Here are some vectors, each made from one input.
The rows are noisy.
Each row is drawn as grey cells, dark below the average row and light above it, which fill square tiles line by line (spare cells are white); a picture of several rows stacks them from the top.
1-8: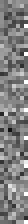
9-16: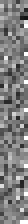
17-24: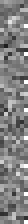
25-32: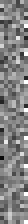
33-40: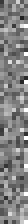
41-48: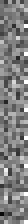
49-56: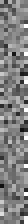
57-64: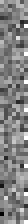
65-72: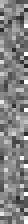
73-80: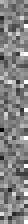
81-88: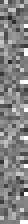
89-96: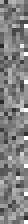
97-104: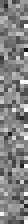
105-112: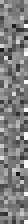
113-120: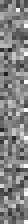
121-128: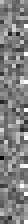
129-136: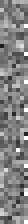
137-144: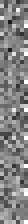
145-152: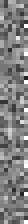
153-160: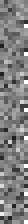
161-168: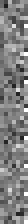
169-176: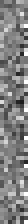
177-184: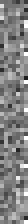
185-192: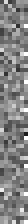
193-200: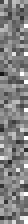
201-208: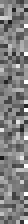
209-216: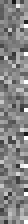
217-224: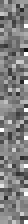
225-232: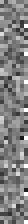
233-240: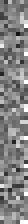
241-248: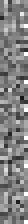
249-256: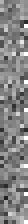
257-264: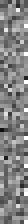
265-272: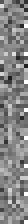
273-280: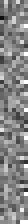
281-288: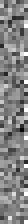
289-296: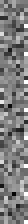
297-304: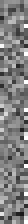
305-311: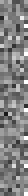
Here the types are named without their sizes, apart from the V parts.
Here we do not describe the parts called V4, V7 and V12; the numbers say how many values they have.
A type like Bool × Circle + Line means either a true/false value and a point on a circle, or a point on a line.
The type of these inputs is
(Bool × Bool × Bool × Bool + Circle) × Line × V7 + V4 × V12.
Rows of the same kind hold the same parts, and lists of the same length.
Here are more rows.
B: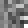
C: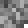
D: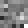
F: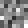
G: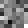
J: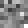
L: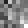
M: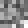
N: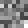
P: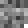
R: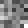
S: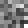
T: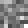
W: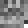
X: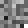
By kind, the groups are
B, C, J, S, W
D, L, T, X
F, G, M, N, P, R

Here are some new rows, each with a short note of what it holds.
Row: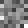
a value of V4 and a value of V12
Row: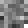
a point on a circle, a point on a line and a value of V7
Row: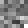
a point on a circle, a point on a line and a value of V7
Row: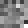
a point on a line, four true/false values and a value of V7
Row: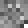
a point on a line, four true/false values and a value of V7
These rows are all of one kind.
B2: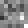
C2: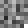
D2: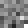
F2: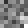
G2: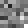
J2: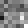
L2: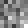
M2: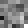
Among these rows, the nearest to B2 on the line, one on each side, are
F2 and J2.
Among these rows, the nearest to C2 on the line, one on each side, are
D2 and G2.
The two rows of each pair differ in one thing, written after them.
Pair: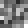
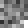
the value of V4
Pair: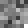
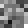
the value of V4
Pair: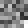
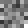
the value of V12
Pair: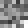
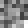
the value of V12
